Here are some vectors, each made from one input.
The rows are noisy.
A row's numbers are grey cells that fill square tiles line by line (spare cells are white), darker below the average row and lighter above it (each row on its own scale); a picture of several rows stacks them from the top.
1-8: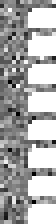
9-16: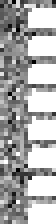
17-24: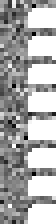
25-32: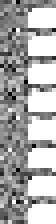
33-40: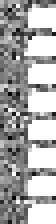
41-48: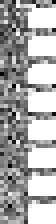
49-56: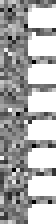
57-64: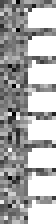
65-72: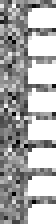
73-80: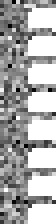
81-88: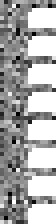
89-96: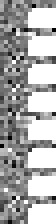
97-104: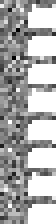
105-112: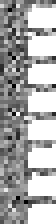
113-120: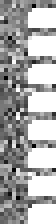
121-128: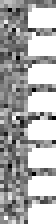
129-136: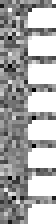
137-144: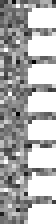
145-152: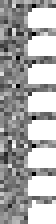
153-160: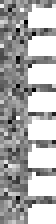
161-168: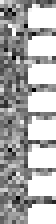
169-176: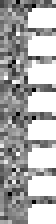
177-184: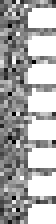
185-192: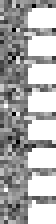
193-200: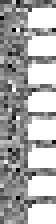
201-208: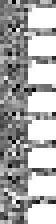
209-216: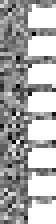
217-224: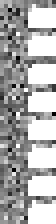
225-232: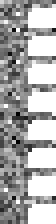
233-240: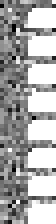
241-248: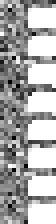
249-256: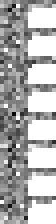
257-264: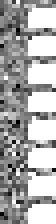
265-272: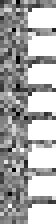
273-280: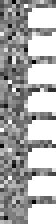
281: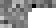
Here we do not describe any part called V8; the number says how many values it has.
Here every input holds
either a point on a 5-point line, a true/false value and a value of V8, or a point on a 9-point line.
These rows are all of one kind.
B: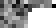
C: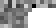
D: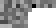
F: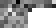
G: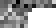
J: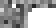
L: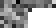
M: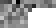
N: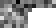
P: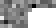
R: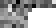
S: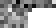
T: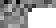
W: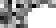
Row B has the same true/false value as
C, J, L and W.
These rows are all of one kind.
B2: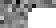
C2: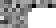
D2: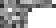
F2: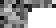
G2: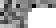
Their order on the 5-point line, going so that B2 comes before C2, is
B2, F2, D2, C2, G2.
